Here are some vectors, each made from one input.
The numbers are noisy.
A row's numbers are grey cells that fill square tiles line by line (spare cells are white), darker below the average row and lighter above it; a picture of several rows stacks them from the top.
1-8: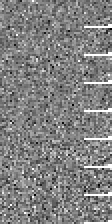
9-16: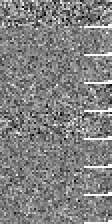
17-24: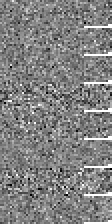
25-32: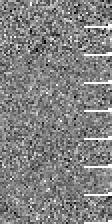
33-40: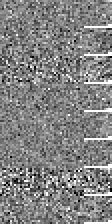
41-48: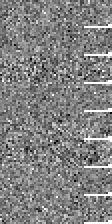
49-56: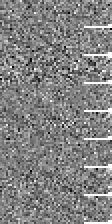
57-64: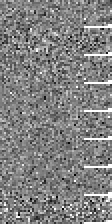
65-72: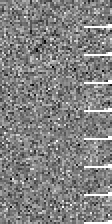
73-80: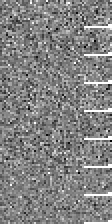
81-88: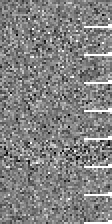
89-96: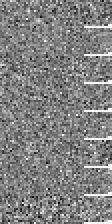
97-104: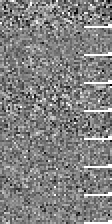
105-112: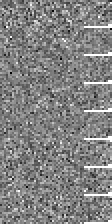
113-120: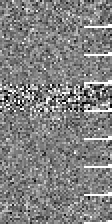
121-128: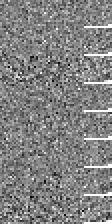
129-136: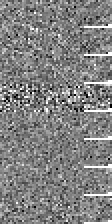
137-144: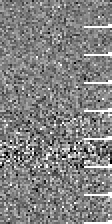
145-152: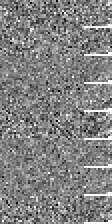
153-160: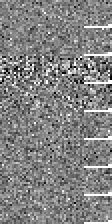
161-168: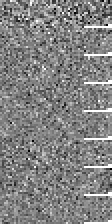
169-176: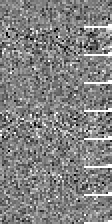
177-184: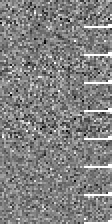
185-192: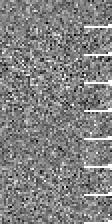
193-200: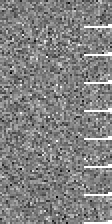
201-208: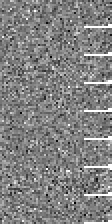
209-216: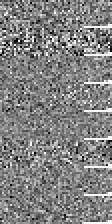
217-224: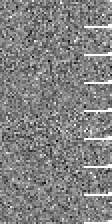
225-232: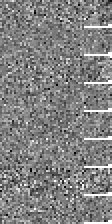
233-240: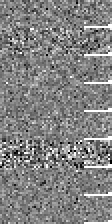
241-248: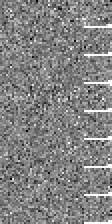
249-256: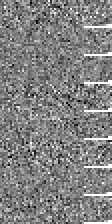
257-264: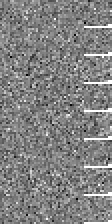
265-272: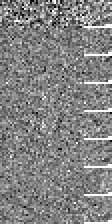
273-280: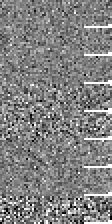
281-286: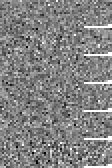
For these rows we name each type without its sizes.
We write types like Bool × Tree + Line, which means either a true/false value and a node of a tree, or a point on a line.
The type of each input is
Bool × Circle × Circle × (Circle + Unit) + Unit.
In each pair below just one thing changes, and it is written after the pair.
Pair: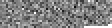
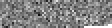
the true/false value
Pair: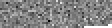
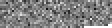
the true/false value
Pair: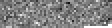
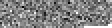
the place on one of the three circles
